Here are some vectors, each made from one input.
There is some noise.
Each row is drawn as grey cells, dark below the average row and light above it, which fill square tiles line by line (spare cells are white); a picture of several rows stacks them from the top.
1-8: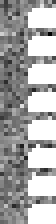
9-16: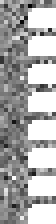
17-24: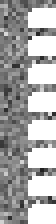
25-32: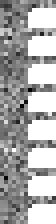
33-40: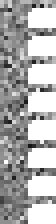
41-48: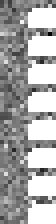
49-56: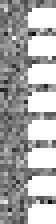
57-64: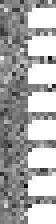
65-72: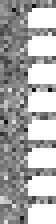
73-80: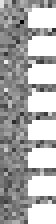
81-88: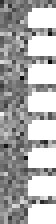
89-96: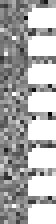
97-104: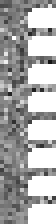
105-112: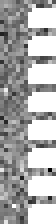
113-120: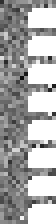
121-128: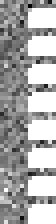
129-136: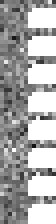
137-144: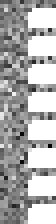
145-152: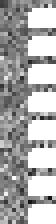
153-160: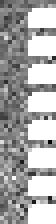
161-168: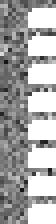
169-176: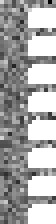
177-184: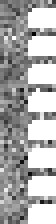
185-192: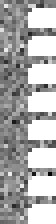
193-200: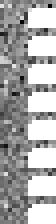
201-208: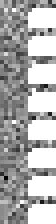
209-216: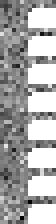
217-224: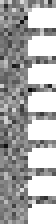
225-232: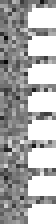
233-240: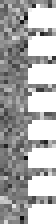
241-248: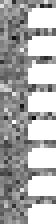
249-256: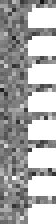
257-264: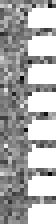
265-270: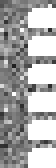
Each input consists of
three true/false values, together with either one of 8 labels, or a point on a 17-point line.
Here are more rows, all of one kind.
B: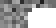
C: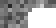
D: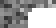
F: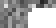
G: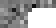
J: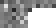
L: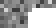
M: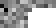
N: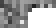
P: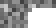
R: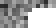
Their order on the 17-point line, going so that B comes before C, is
M, F, R, B, L, P, J, N, G, D, C.
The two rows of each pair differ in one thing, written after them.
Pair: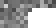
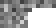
the place on the 17-point line
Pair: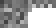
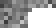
one of the three true/false values
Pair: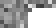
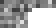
the place on the 17-point line
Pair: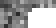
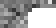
one of the three true/false values
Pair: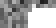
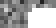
the place on the 17-point line
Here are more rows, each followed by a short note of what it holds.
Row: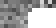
a point on a 17-point line and three true/false values
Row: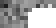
a point on a 17-point line and three true/false values
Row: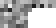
one of 8 labels and three true/false values
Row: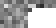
a point on a 17-point line and three true/false values
